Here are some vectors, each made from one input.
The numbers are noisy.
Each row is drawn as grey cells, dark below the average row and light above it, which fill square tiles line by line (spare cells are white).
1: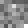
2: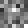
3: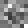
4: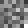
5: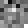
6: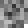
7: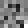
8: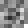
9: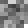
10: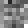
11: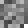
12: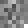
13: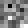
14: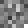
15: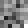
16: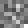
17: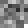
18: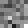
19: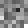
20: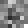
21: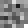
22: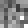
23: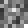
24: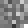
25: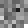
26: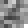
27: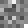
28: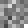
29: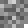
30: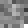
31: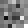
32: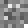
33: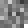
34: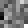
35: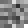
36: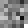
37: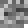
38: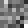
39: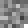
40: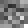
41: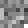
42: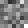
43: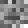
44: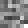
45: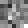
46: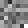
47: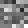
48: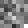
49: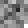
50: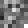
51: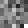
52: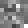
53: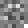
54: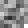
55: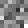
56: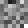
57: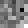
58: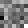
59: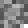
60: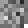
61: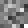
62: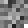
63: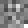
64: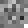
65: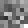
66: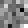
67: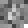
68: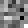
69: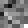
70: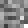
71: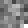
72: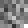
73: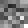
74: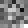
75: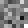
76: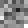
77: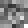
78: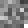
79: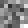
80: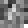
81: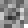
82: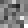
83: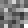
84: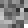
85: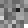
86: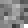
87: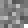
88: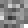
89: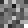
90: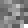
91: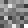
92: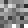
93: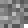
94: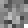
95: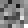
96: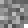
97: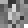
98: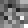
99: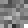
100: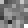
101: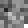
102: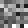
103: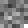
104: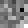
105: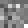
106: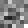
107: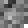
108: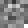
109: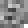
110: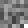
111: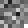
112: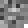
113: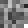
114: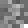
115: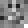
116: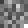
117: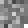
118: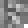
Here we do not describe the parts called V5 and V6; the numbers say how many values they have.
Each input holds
a point on a 4-point line, four true/false values, a value of V5 and a value of V6.
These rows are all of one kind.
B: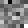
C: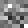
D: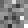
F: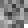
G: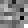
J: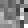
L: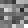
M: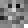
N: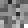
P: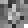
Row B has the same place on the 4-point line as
C, F, G and P.
